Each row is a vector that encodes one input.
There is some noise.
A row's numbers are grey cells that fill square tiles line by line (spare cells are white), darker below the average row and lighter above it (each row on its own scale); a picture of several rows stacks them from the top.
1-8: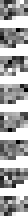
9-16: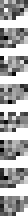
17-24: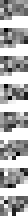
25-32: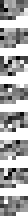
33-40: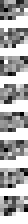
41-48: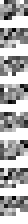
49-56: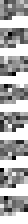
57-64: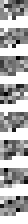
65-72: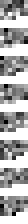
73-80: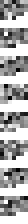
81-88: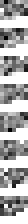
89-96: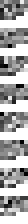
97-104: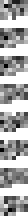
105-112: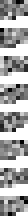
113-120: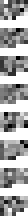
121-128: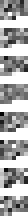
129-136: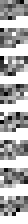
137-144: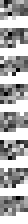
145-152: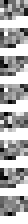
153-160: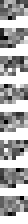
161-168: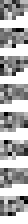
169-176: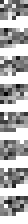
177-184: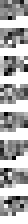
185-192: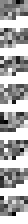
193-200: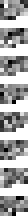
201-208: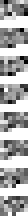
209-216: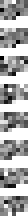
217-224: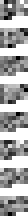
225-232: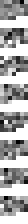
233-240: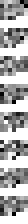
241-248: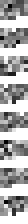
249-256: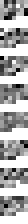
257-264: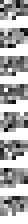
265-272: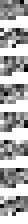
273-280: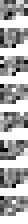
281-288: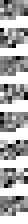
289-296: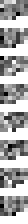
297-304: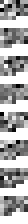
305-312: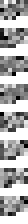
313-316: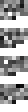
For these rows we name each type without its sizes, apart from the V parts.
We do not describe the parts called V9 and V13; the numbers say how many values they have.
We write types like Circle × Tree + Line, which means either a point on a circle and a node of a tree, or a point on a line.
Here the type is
(Bool × Bool × Bool × V9 + Line) × V13.
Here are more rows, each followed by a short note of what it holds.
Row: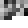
a point on a line and a value of V13
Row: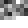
a point on a line and a value of V13
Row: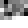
a point on a line and a value of V13
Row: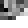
three true/false values, a value of V9 and a value of V13
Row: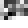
a point on a line and a value of V13
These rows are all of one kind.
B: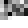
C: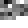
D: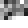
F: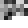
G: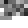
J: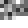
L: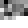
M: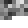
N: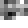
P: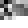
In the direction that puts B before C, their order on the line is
N, F, D, M, G, B, J, L, P, C.
